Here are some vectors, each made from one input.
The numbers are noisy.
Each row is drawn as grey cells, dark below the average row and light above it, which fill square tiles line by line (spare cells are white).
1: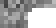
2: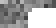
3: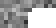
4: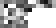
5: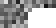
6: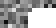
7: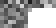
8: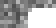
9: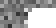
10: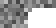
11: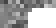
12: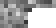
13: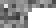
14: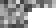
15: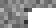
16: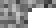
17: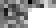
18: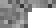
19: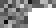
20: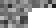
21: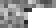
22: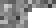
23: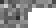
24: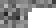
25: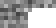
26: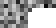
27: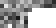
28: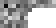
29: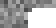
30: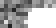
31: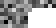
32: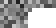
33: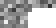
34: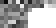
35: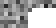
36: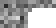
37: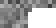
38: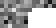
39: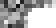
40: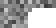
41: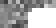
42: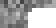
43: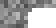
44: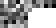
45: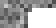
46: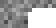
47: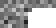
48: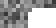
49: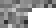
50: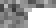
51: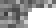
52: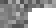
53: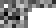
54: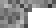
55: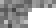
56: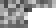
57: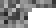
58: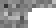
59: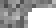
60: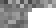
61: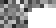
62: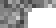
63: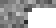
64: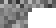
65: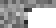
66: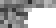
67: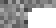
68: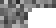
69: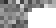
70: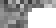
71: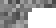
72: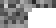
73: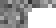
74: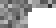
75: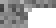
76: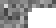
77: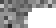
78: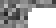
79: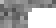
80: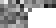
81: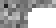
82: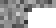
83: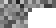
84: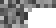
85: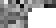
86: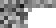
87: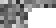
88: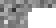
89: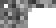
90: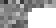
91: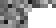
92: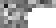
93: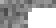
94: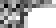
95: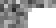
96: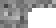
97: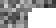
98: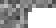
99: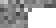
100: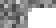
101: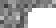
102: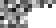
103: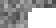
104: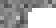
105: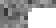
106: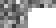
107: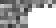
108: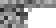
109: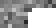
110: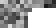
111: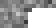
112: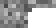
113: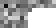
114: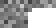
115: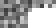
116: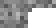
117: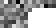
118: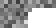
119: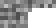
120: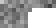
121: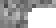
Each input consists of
either a point on a 7-point line and a point on an 11-point line, or a point on an 8-point line and a true/false value.
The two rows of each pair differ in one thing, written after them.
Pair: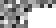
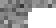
the place on the 8-point line
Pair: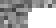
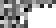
the place on the 8-point line
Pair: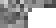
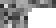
the place on the 8-point line
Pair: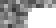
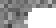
the place on the 8-point line
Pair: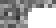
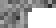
the place on the 8-point line
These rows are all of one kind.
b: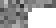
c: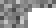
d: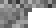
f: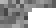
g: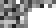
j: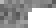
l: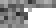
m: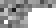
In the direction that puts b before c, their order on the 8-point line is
l, b, d, f, j, g, c, m.
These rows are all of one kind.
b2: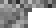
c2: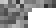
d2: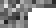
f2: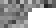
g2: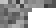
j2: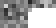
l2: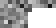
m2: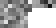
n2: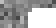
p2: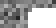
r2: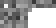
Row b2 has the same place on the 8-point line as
j2 and l2.
